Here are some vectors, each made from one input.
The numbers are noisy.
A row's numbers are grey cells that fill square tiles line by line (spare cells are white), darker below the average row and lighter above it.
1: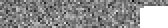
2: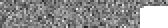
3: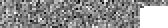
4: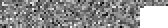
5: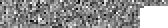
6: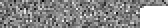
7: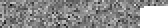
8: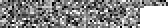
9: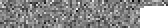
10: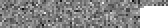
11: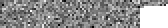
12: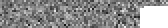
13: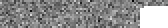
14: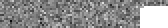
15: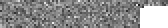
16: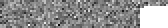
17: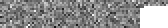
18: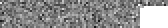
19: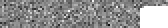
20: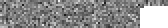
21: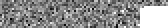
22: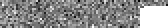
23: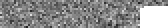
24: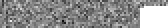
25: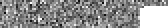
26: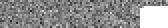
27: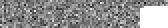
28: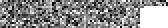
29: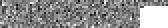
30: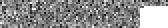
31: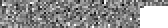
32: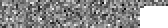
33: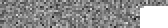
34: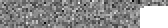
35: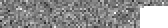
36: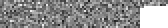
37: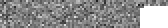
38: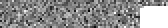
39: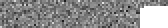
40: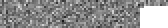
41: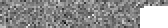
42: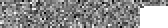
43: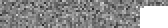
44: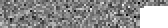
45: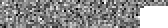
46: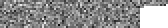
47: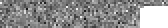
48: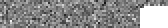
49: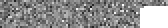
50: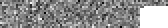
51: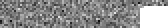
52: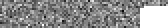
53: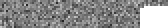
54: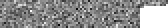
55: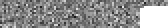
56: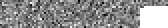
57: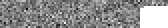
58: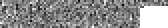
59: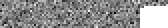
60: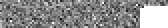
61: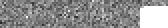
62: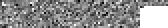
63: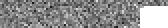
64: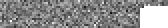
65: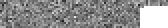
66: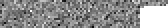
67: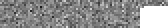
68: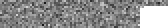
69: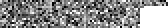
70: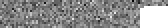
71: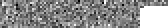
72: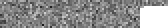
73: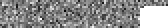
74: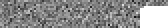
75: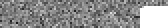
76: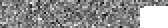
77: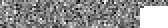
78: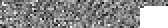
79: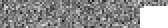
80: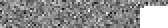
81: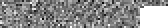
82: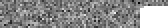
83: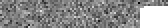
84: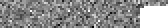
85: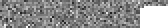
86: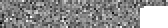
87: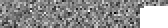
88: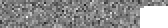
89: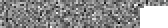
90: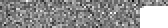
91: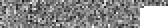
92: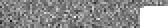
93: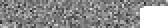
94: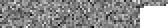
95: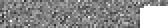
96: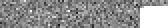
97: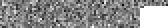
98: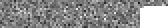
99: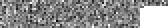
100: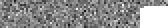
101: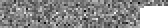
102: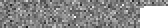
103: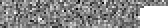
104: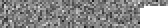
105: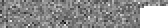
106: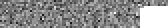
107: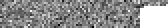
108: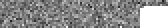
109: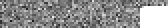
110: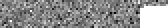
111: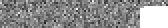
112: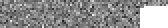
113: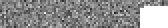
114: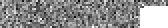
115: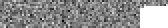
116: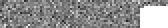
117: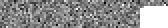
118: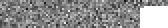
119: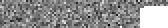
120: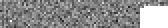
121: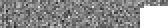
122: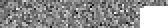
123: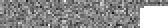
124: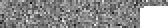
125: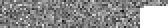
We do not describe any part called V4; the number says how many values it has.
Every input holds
a list of up to three items, each a point on a 5-point line and a value of V4.
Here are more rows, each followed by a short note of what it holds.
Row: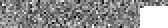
a list of one item
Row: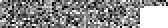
the empty list
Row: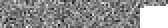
a list of two items
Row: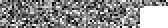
the empty list
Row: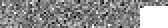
a list of one item
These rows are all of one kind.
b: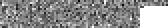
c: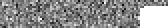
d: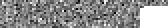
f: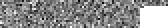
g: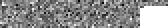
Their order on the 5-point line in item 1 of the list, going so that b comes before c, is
f, g, b, c, d.
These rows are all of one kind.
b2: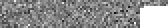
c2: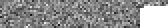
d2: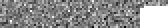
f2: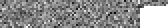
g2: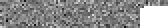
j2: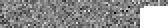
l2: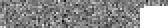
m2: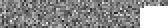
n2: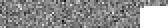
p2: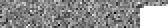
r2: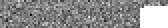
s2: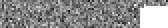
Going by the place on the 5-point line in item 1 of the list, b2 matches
c2 and j2.
